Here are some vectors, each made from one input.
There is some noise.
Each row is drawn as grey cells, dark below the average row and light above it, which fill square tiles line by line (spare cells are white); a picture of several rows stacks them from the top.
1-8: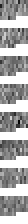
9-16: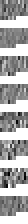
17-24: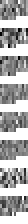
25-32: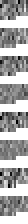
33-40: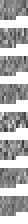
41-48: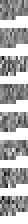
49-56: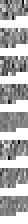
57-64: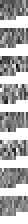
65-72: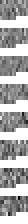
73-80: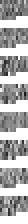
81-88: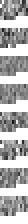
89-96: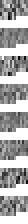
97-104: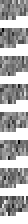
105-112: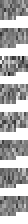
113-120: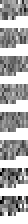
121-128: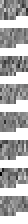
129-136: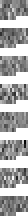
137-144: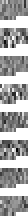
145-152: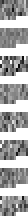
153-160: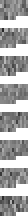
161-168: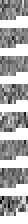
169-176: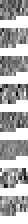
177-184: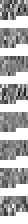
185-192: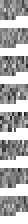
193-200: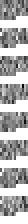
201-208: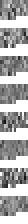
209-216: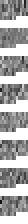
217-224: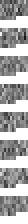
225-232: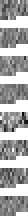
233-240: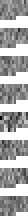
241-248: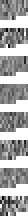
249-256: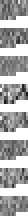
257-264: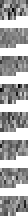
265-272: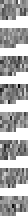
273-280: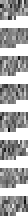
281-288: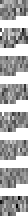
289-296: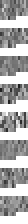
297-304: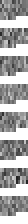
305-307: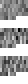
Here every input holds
a point on a 14-point line, together with either a point on a 7-point line, or a point on an 8-point line.
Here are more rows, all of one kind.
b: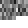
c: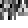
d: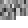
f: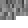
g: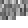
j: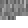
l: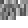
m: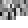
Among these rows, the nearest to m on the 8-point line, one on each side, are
b and c.
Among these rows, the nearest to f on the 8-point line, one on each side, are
g and l.
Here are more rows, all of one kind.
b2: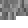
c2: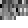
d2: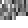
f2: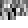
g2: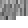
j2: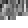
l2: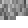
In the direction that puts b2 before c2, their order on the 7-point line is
g2, b2, d2, l2, c2, f2, j2.
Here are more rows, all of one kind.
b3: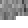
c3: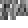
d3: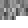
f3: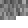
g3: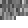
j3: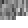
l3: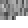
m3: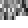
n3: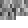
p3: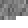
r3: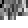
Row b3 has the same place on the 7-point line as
d3, l3 and m3.
